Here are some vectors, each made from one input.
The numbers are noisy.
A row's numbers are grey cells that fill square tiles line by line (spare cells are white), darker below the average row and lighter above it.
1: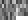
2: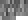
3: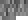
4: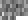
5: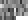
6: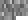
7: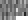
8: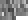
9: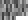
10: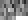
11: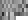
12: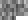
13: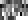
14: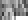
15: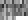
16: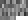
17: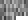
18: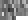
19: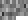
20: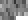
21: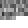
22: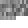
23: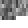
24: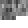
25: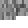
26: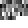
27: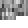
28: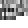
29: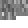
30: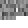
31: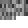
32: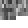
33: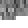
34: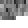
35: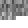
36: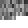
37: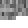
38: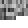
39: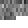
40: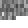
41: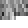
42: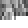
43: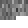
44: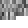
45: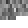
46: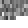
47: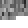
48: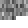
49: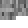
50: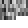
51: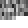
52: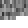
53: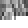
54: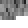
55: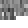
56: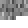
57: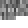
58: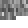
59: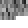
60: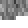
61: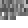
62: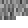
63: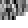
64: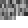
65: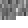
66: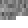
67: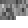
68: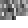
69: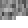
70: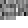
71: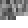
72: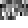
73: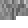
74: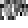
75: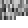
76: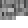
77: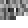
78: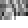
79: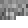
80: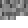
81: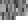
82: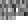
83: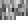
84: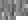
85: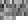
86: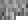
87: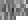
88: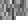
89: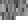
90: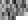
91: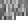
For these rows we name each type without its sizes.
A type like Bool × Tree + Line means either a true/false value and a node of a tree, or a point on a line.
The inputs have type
List(Line).
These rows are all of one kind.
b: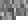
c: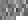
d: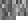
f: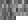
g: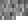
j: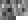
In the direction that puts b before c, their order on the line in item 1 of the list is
b, c, g, f, j, d.
